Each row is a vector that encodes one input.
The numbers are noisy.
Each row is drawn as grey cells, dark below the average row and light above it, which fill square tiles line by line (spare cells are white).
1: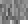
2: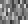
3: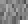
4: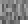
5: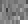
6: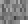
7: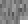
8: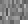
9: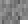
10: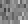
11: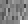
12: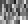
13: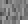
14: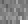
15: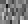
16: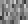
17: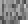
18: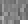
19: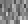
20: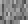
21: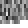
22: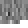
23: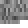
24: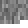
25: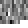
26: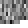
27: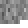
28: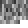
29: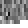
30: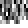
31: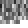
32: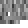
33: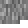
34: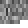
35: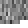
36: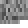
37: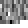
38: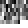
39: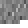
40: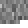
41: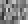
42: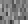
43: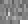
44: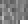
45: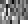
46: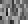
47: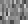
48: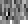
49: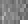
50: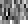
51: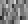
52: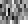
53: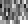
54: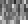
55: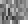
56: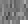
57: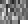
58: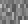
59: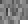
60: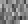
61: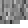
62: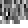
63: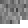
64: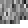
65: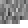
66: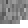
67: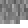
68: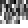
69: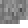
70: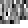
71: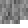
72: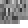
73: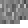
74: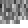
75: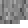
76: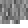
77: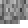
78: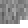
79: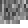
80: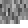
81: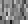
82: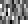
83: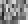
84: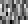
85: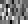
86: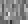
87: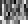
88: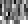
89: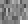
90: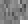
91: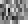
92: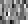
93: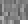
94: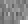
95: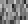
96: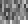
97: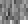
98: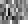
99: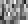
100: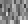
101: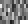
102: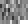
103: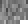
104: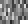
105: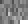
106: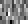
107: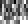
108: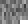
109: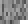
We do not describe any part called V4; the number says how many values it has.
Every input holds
a point on an 8-point line, together with either a point on an 8-point line, or a value of V4.
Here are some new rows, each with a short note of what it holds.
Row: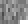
a point on an 8-point line and a value of V4
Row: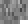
a point on each of two 8-point lines
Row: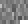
a point on each of two 8-point lines
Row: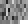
a point on each of two 8-point lines
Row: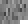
a point on each of two 8-point lines
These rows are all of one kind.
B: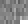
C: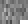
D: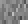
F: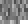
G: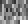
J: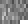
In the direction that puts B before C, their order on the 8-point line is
G, B, C, F, D, J.
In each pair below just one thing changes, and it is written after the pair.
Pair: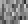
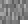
the place on the 8-point line
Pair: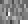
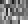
the value of V4
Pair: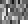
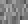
the value of V4
